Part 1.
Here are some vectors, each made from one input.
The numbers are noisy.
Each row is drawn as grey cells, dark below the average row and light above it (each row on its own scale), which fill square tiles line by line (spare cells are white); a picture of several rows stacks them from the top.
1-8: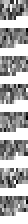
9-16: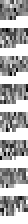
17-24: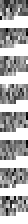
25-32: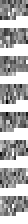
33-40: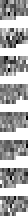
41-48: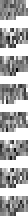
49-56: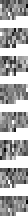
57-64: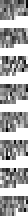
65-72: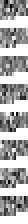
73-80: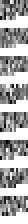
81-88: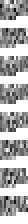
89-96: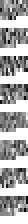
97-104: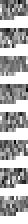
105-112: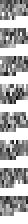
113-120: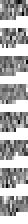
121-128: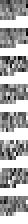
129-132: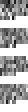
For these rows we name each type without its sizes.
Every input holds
either a label, or a point on a line and four true/false values.
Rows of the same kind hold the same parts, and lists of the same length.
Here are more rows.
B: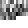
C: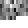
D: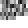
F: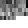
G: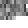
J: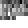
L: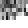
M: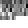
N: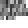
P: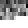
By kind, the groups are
B, C
D, F, G, J, L, M, N, P

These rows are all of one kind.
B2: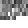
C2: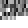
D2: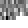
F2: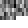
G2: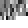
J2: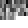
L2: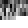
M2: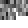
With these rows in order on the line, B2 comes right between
F2 and L2.
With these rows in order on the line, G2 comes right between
D2 and M2.
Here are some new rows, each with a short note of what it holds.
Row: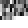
a point on a line and four true/false values
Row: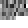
a point on a line and four true/false values
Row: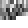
a label
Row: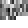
a label
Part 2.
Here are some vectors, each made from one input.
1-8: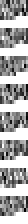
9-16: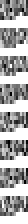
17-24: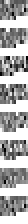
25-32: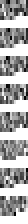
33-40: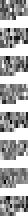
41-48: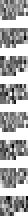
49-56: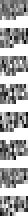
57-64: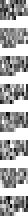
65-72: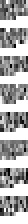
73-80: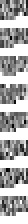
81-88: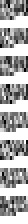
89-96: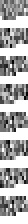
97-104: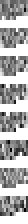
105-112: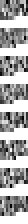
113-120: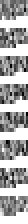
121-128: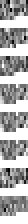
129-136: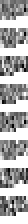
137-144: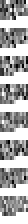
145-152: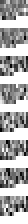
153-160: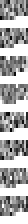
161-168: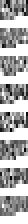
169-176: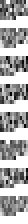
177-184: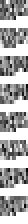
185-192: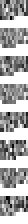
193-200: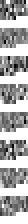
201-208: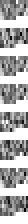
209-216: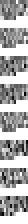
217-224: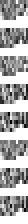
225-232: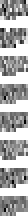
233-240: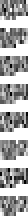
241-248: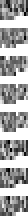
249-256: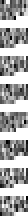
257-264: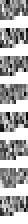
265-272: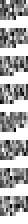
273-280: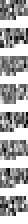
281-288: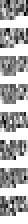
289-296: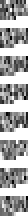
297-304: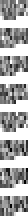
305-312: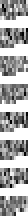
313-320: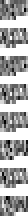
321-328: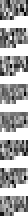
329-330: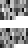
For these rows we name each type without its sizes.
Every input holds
either a point on a circle and a label, or a fixed value, or three true/false values.
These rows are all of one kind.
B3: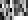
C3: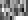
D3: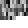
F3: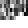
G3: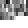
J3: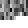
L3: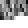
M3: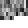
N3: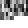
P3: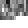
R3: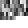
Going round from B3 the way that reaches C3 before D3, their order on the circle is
B3, L3, G3, M3, C3, D3, R3, P3, N3, F3, J3.
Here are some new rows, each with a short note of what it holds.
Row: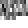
three true/false values
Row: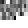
three true/false values
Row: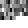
a point on a circle and a label
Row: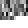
a point on a circle and a label
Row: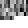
a point on a circle and a label
